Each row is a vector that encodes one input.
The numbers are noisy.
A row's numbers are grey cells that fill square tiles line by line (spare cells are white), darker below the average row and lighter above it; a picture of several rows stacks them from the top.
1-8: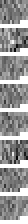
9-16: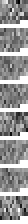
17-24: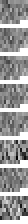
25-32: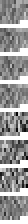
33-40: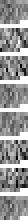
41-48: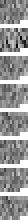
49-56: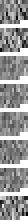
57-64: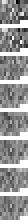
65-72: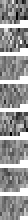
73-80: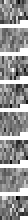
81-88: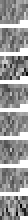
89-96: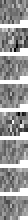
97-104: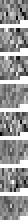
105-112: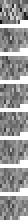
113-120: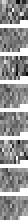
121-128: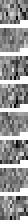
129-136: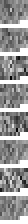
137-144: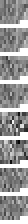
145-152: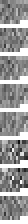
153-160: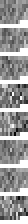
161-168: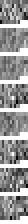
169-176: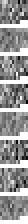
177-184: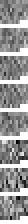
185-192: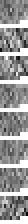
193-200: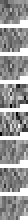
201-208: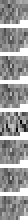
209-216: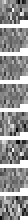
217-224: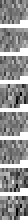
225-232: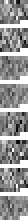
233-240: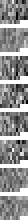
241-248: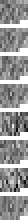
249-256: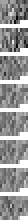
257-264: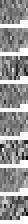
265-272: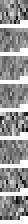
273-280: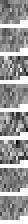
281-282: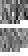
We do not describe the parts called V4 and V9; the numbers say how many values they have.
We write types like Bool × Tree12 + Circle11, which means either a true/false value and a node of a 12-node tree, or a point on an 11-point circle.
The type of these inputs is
(Line7 + V9) × V4 + List3(Line11).
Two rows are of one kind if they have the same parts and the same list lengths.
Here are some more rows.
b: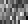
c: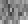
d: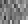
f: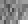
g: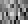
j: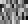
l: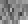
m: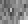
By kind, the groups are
b
c, l, m
d
f
g
j

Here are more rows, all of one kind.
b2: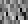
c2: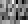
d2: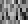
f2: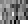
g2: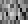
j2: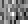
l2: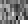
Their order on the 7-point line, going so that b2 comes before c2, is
f2, g2, l2, b2, j2, d2, c2.
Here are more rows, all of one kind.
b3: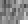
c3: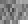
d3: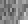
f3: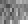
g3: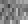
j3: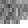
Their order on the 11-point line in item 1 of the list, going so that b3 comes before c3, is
b3, d3, c3, f3, j3, g3.
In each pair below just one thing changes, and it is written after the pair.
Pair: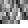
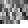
the value of V9
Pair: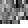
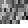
the value of V9
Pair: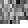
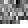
the value of V9
